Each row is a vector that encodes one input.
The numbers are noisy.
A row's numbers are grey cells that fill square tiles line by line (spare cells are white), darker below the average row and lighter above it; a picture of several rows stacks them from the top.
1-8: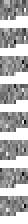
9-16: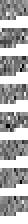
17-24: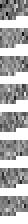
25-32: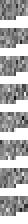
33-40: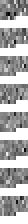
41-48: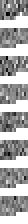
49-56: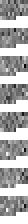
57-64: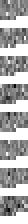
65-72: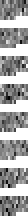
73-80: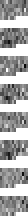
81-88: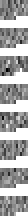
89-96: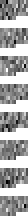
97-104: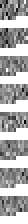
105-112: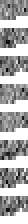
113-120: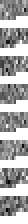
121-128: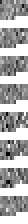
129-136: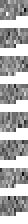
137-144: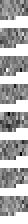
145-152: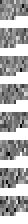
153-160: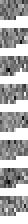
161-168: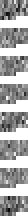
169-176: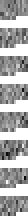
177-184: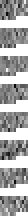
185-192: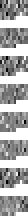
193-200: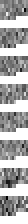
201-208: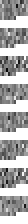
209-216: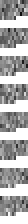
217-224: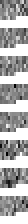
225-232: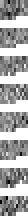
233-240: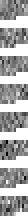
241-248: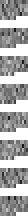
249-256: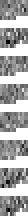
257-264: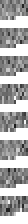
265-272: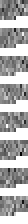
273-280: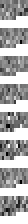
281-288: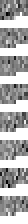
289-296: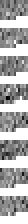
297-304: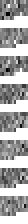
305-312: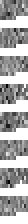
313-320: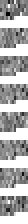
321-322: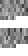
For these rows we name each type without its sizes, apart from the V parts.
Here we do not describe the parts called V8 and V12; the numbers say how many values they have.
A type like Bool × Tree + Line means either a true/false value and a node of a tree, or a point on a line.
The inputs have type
(Bool × V8 × V12 + Circle) × Line.
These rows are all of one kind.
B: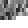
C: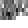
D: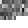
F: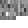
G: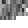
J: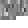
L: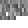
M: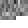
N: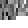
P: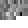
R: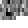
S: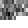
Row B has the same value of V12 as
G, J and M.
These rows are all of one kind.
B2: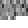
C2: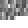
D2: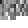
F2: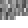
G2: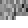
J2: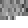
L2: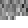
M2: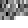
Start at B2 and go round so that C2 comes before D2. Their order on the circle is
B2, L2, J2, F2, C2, M2, G2, D2.
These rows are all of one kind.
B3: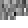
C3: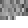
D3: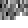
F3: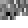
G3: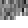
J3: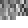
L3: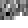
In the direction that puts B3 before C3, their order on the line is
D3, L3, F3, G3, B3, C3, J3.
